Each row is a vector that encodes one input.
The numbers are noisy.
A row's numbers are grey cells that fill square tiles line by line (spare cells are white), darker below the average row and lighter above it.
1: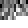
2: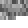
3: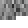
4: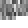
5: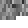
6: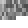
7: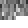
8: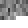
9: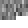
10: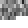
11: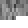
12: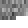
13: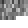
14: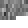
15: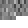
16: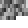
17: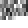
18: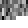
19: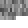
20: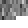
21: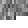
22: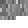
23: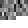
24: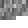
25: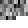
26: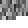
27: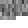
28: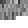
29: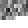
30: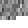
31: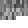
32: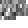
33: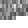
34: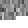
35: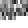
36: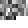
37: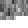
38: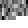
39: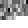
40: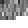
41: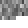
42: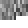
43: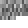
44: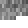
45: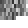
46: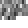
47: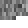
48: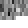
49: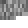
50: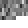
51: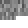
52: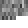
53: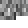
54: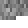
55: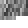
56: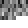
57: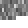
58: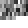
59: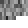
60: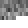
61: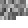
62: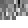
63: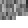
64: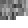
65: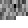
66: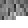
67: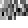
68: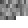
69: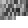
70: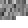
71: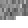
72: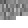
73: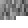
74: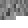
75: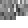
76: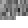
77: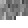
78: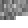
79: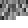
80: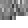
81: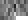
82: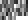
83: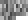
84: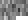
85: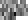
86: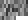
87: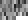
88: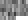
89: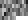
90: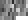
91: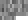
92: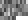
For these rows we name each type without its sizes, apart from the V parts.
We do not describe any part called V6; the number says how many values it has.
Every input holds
a point on a line, together with either a point on a line, or a value of V6.
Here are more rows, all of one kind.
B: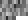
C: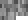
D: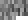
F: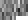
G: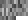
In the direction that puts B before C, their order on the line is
D, B, C, G, F.
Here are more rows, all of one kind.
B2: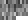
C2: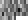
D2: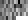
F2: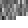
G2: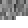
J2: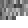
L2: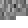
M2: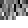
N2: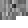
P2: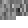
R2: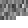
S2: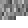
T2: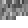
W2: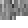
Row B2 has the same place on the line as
C2, M2, R2 and T2.
